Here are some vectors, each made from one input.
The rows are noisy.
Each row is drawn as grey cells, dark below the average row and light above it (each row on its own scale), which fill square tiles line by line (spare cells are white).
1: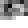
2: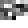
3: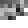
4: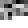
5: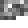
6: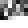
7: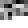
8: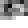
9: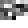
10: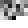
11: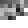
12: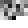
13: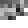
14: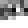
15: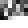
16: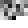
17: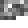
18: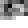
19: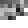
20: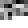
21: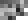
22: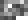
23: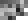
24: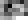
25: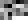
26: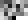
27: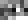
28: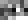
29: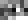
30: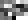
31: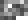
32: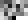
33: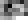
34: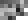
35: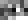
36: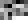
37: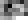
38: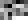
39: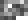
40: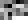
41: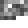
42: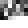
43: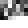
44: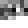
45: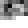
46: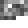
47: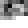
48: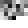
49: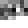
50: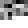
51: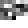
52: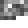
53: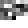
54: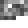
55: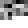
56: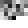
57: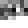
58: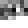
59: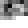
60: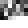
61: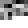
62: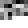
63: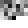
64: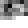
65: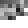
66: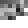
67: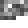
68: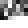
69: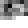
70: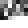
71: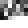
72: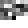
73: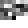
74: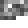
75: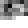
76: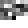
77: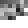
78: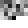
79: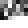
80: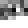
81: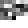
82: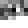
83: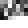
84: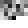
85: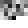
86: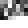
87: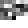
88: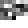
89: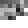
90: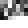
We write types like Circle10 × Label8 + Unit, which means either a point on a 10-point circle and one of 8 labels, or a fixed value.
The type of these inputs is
Bool × Bool × Bool.
